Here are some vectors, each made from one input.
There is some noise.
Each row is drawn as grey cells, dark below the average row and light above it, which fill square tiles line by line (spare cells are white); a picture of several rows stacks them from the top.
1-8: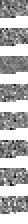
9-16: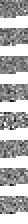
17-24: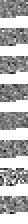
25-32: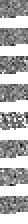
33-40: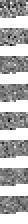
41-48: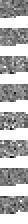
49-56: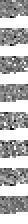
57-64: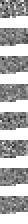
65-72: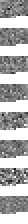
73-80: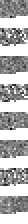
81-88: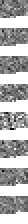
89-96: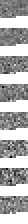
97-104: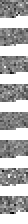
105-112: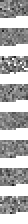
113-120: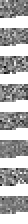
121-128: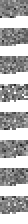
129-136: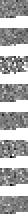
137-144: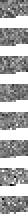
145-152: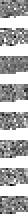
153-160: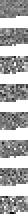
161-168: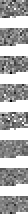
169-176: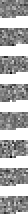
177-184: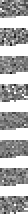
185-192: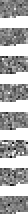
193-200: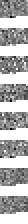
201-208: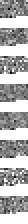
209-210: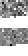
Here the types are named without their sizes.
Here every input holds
a node of a tree, together with either a point on a circle and a true/false value, or a fixed value.
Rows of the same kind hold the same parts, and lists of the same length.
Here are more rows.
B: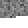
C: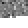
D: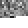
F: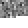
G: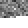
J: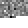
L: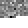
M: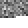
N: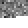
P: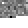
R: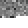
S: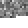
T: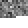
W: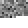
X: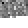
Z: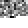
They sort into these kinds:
B, C, D, F, J, L, M, N, R, S, T, X, Z
G, P, W

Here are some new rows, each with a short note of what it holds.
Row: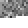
a point on a circle, a node of a tree and a true/false value
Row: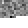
a node of a tree
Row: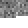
a node of a tree
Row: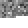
a point on a circle, a node of a tree and a true/false value
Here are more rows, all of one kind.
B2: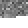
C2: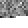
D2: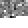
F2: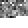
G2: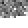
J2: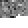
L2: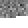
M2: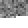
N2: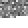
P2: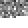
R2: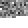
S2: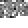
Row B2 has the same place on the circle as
L2 and P2.
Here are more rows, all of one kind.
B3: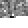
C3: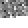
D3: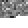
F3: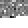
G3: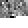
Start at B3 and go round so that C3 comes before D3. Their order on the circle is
B3, F3, C3, G3, D3.
